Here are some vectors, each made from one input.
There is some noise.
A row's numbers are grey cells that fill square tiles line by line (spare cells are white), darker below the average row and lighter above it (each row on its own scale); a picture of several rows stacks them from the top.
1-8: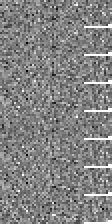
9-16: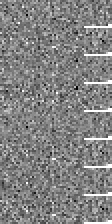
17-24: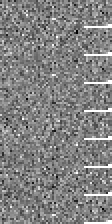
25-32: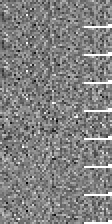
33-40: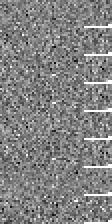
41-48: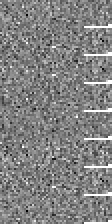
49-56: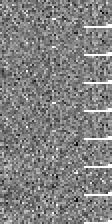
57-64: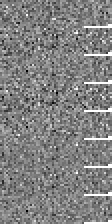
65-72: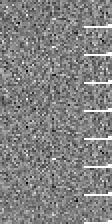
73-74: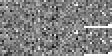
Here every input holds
a point on a 6-point line and a true/false value.
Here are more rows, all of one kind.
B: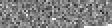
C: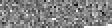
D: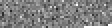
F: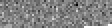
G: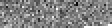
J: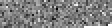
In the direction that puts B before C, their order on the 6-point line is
D, J, B, C, F, G.
